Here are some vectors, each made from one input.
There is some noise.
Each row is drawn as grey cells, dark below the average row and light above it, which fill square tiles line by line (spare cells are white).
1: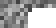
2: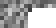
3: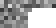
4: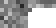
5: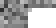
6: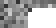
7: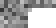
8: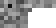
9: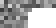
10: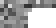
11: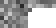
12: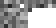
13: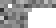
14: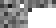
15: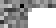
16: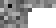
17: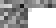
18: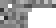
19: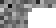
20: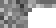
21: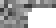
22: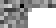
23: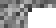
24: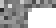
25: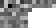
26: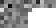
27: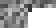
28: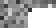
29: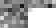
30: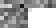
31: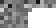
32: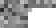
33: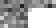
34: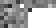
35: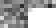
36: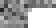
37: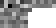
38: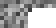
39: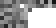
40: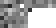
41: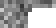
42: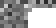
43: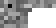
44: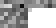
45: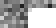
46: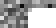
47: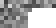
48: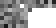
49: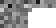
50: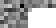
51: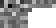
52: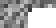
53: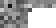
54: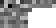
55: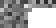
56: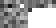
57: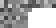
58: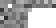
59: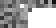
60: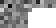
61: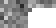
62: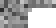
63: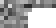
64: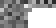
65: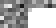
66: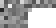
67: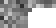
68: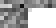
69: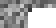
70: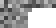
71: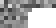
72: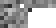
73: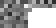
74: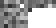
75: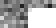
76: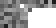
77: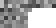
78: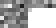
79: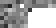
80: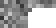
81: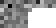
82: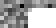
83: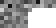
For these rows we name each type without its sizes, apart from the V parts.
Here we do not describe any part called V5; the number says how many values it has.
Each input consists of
a true/false value, together with either a point on a line, or a value of V5.
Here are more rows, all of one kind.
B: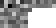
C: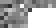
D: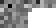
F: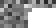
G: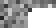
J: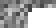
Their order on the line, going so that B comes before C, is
B, F, D, C, G, J.
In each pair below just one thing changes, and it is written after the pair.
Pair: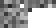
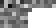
the true/false value
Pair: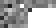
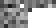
the place on the line
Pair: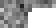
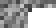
the true/false value
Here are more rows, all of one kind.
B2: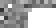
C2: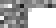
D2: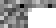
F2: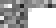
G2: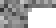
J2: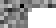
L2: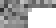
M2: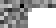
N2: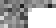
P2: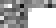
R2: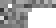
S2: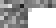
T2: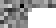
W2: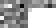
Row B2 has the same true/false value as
G2, L2 and R2.
